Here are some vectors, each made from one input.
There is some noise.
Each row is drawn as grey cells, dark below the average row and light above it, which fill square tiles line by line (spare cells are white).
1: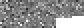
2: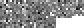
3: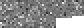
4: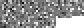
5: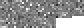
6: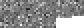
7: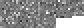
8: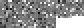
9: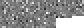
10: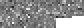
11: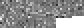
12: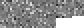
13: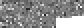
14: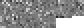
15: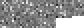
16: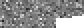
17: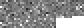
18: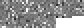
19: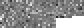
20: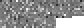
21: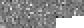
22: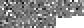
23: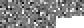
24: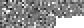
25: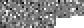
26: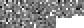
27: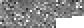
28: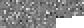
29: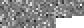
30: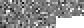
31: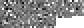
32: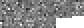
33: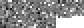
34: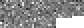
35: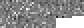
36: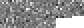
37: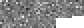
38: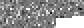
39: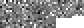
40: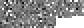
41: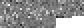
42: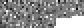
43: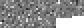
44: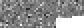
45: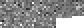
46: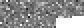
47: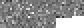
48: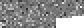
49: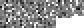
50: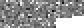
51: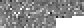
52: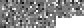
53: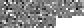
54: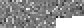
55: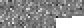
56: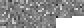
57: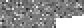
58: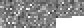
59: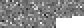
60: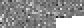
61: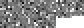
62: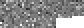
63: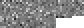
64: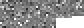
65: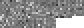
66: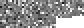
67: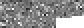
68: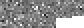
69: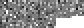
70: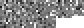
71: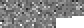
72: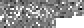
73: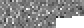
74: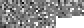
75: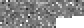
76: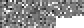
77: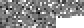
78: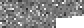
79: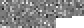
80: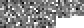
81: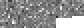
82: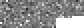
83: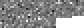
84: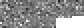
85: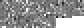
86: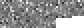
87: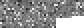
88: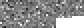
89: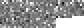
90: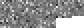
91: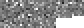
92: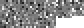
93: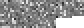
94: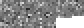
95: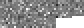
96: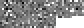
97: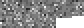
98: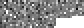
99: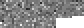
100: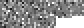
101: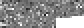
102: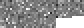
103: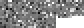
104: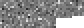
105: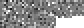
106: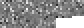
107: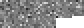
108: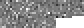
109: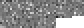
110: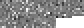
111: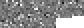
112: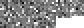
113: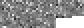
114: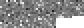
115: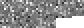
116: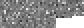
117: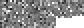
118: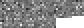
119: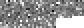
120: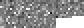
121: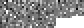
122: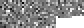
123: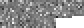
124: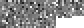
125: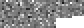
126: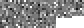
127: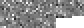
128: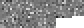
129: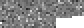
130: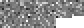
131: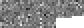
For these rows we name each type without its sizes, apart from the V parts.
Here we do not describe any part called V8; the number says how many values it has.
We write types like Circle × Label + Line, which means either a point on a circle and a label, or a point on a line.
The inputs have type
Bool × Circle + V8.
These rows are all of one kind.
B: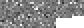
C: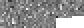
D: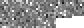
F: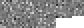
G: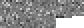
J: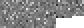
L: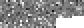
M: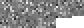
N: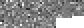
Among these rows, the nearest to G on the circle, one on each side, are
F and J.
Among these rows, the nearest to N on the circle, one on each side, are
J and L.
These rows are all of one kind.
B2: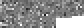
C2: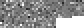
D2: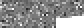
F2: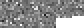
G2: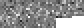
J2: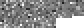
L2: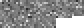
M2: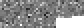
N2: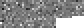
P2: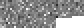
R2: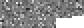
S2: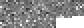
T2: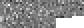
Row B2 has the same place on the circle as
D2 and M2.
